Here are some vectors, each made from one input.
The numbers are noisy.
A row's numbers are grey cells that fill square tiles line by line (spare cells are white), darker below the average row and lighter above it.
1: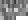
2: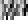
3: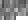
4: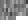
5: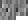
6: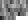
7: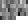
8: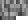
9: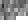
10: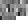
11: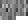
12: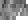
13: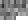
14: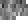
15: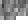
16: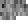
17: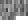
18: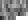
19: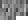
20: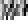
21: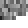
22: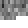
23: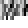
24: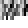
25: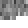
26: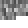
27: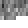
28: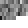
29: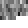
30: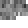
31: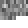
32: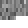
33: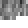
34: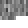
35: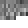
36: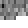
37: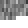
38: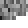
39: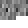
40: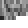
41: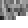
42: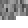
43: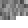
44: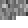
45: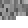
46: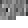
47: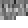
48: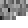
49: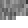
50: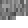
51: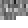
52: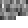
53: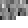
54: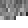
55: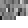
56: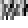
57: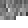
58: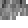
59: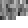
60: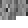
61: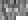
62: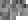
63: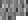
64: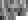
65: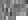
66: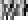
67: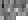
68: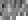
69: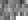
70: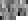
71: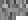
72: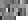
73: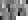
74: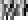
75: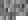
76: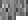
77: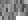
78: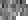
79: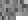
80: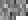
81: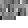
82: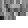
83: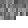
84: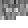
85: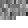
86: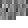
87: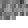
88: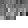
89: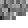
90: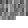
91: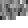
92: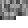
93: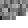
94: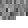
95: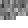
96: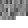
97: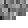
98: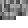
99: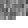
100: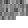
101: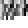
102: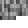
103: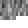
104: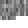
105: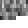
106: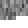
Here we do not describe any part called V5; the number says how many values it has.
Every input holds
a list of up to two items, each a true/false value and a value of V5.
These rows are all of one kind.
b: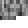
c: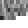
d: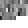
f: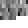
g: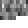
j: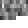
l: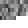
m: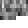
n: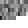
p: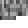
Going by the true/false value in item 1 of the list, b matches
d, l, n and p.
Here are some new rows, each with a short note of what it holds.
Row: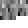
a list of one item
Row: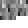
a list of one item
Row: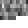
a list of one item
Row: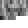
a list of one item
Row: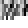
the empty list
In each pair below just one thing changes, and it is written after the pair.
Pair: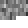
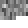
the value of V5 in item 2 of the list
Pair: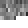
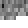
the value of V5 in item 1 of the list
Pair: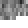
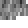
the value of V5 in item 1 of the list
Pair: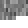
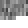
the value of V5 in item 2 of the list
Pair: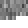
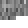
the value of V5 in item 1 of the list
